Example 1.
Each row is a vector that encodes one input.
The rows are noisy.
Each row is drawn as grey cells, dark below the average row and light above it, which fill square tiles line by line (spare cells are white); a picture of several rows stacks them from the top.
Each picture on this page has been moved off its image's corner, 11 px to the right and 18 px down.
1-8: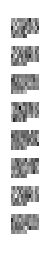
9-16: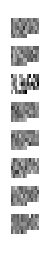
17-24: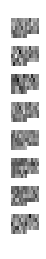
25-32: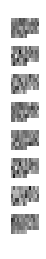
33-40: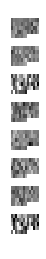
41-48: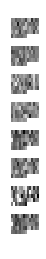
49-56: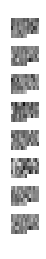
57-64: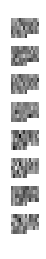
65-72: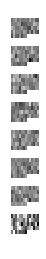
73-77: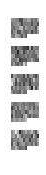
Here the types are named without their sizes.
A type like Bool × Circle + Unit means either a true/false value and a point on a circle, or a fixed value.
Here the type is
Bool × Label + Unit.
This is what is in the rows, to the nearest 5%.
About 5% of them hold a fixed value. The rest hold a label and a true/false value.
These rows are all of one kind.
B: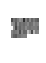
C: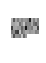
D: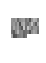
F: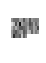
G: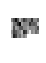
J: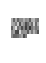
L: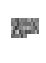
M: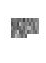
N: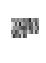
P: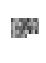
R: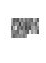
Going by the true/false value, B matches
L, M and P.
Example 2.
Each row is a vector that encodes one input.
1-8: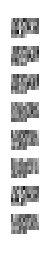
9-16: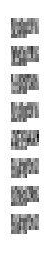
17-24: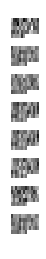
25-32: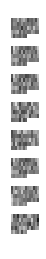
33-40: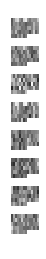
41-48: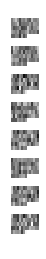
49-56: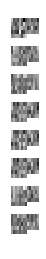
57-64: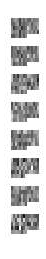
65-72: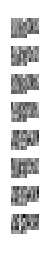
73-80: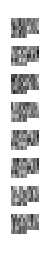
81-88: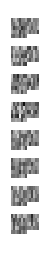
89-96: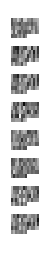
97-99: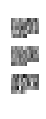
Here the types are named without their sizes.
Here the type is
Label + Line.
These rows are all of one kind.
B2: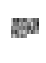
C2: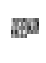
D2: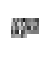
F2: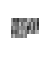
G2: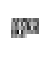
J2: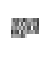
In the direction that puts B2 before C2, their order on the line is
F2, B2, C2, J2, G2, D2.
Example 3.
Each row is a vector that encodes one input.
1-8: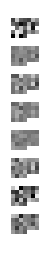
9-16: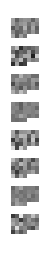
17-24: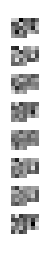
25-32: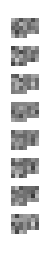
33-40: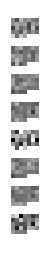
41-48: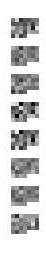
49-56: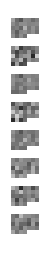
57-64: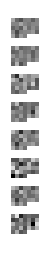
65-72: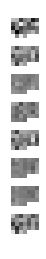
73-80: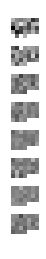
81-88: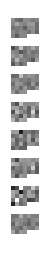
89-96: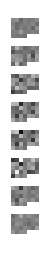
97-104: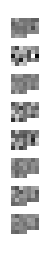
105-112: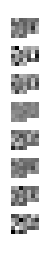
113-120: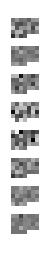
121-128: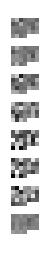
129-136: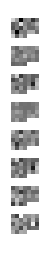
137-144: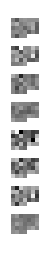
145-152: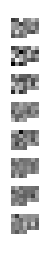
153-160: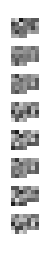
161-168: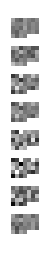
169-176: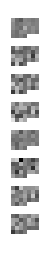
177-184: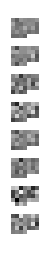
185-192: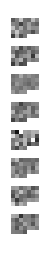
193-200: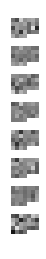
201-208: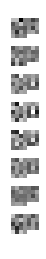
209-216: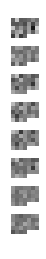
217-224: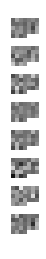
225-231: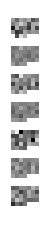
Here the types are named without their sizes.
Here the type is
Label + Line × Line.
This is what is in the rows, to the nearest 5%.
About 55% of them hold a label. The rest hold a point on each of two lines.
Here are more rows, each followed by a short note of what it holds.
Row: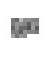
a label
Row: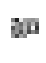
a point on each of two lines
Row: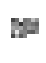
a label
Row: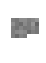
a point on each of two lines
